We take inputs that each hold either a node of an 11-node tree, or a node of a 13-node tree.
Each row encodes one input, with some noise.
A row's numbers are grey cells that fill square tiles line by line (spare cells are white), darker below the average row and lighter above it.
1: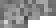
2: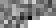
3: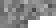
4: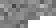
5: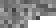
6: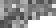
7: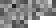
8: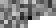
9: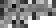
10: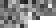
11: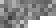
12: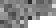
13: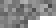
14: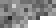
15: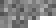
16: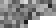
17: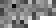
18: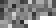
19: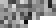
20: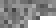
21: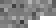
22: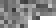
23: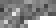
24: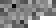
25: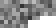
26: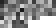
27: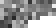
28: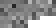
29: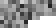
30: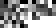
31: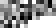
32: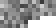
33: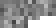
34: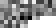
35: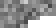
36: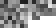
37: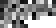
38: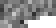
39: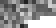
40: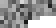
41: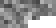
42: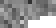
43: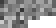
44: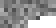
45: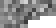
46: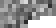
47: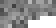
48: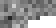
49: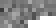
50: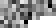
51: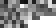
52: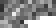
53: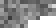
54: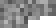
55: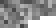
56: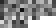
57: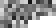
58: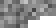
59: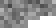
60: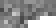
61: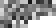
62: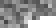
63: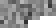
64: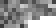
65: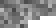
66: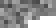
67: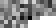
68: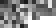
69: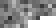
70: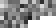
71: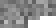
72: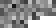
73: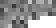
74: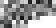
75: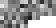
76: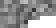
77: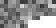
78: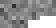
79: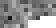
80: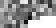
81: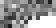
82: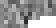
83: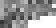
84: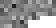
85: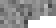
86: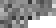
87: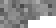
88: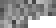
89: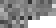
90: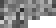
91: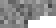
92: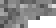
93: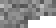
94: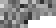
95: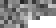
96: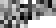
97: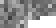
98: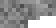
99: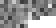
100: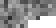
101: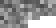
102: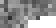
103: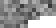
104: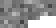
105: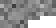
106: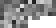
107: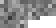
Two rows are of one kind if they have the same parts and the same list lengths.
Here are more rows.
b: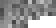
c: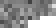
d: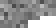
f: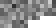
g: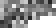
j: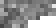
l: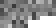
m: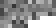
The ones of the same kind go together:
b, d, f, l, m
c, g, j

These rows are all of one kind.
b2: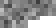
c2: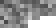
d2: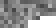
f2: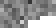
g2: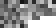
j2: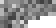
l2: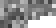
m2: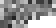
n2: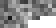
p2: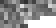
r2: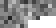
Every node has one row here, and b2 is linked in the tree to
c2.
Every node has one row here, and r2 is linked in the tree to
j2, m2 and n2.
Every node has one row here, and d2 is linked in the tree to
f2 and m2.
